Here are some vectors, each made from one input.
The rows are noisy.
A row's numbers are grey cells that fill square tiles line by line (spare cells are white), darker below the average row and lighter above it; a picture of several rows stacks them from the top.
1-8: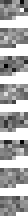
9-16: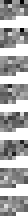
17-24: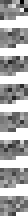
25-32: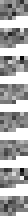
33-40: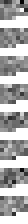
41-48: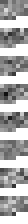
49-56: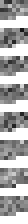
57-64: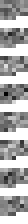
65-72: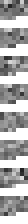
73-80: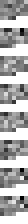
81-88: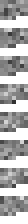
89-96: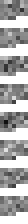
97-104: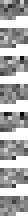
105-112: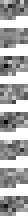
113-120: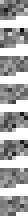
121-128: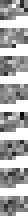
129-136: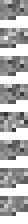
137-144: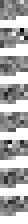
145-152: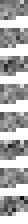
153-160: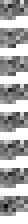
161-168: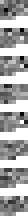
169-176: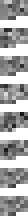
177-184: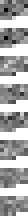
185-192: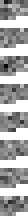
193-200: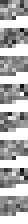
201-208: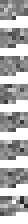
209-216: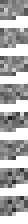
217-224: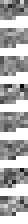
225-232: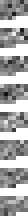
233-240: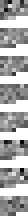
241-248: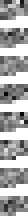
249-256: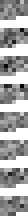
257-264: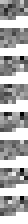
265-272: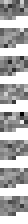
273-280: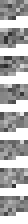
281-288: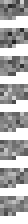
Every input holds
a point on an 8-point circle, together with either a fixed value, or a point on a 3-point line and a point on a 4-point line.
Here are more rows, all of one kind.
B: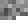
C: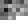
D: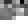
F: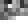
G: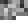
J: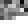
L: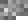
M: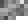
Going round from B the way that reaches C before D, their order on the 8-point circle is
B, C, F, D, J, G, L, M.
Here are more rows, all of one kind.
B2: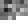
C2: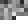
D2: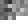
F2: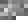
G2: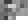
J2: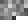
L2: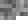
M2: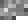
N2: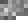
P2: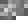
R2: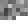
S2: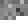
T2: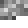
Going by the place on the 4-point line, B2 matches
J2, R2 and S2.
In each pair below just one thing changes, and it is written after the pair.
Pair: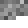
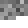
the place on the 3-point line
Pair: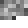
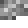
the place on the 3-point line
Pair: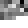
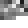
the place on the 4-point line
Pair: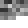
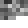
the place on the 3-point line
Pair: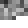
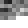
the place on the 8-point circle
